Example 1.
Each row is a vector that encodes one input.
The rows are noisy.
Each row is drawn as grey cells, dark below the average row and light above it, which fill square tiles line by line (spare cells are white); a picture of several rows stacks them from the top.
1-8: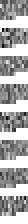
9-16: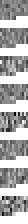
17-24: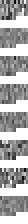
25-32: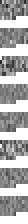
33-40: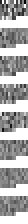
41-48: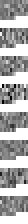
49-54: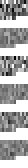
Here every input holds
a point on a 6-point line.
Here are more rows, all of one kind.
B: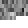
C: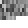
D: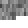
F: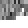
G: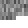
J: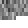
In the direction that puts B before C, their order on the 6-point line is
B, J, G, F, D, C.
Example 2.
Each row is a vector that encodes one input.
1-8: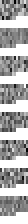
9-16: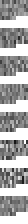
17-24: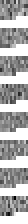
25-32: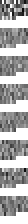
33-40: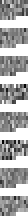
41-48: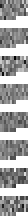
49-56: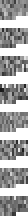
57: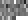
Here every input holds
a point on a 10-point line.
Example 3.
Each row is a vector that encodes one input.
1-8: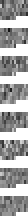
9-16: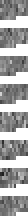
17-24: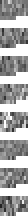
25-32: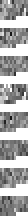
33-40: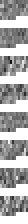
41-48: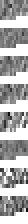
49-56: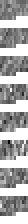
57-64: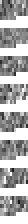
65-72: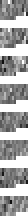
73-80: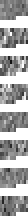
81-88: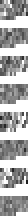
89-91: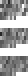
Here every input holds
a point on a 6-point line.
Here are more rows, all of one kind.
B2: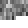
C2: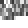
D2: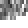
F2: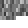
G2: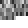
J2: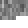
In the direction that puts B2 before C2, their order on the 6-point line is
J2, D2, B2, G2, C2, F2.
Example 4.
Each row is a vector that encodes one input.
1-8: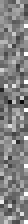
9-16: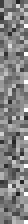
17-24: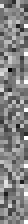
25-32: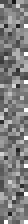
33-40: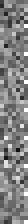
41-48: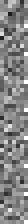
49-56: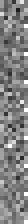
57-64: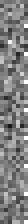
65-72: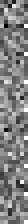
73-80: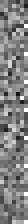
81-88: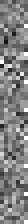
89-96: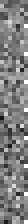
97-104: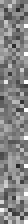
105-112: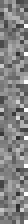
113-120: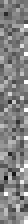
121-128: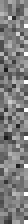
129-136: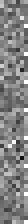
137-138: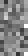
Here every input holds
one of 5 labels.
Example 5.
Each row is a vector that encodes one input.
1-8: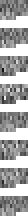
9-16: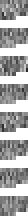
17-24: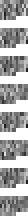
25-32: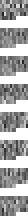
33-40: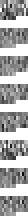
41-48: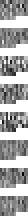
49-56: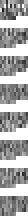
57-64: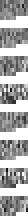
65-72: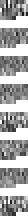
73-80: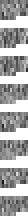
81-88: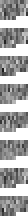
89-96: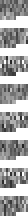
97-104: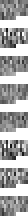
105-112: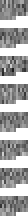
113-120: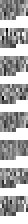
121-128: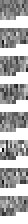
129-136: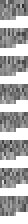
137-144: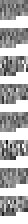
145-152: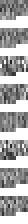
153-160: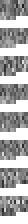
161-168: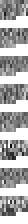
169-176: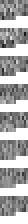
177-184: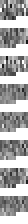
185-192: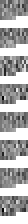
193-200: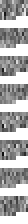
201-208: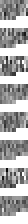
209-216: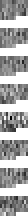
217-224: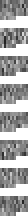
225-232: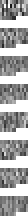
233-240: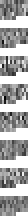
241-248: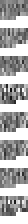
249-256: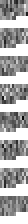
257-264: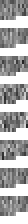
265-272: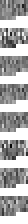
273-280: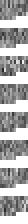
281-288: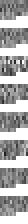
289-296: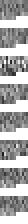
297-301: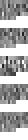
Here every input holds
a point on an 11-point circle.
